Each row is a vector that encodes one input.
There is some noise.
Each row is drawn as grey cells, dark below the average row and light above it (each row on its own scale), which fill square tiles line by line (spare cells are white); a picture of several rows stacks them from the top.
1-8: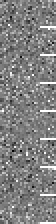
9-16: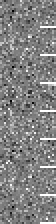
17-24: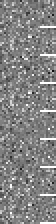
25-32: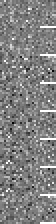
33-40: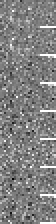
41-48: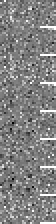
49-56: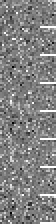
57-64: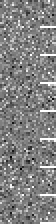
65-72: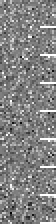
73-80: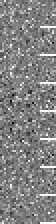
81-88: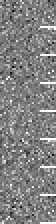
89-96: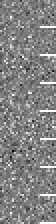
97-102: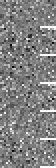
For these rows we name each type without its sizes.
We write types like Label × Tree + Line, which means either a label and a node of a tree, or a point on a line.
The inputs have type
Line.
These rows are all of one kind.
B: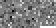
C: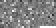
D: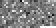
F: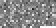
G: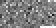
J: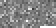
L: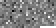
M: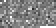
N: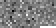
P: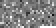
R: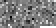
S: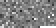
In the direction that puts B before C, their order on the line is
S, L, N, B, R, G, D, P, C, M, J, F.
